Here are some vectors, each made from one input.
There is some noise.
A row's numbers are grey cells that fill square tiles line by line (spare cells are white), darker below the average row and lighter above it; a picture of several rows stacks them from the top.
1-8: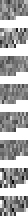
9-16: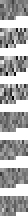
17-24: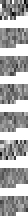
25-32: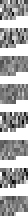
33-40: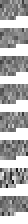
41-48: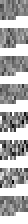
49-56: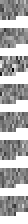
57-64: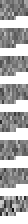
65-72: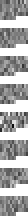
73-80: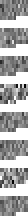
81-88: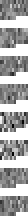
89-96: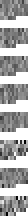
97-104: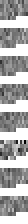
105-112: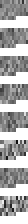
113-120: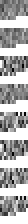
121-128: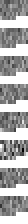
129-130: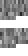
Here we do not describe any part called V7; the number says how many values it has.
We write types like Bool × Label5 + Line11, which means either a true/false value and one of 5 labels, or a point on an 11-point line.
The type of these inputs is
Bool × Line3 × Line4 × V7 + Line6.
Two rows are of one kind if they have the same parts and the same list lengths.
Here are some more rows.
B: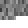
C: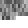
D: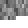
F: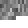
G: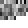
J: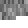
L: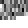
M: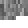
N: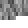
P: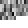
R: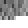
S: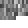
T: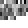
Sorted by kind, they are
B, C, D, F, J, M, N, R, S
G, L, P, T

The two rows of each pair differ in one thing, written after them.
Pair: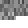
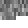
the place on the 3-point line
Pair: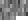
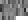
the place on the 3-point line
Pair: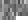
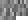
the value of V7
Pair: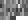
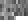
the true/false value
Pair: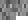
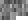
the true/false value
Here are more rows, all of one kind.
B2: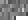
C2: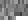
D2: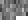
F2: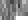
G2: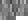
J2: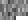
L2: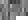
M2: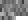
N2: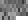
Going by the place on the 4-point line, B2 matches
F2, L2 and N2.
